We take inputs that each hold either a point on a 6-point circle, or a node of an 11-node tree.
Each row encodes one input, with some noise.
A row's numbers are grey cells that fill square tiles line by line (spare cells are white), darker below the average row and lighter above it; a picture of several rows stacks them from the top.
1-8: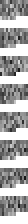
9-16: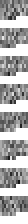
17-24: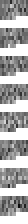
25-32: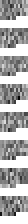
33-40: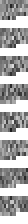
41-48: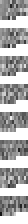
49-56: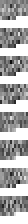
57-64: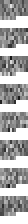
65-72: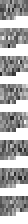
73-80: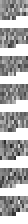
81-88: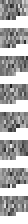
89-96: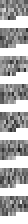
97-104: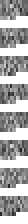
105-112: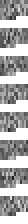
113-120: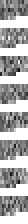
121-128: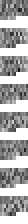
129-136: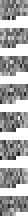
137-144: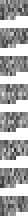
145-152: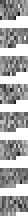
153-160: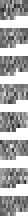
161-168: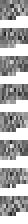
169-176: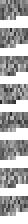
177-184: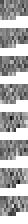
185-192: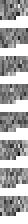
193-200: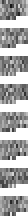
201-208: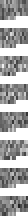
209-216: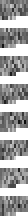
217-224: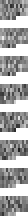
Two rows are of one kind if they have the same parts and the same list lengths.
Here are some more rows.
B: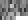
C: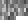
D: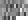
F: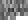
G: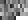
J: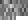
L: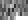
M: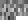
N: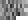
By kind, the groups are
B, F, J, L
C, D, G, M, N

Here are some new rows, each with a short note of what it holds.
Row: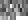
a node of an 11-node tree
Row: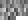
a point on a 6-point circle
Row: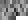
a point on a 6-point circle
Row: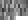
a node of an 11-node tree
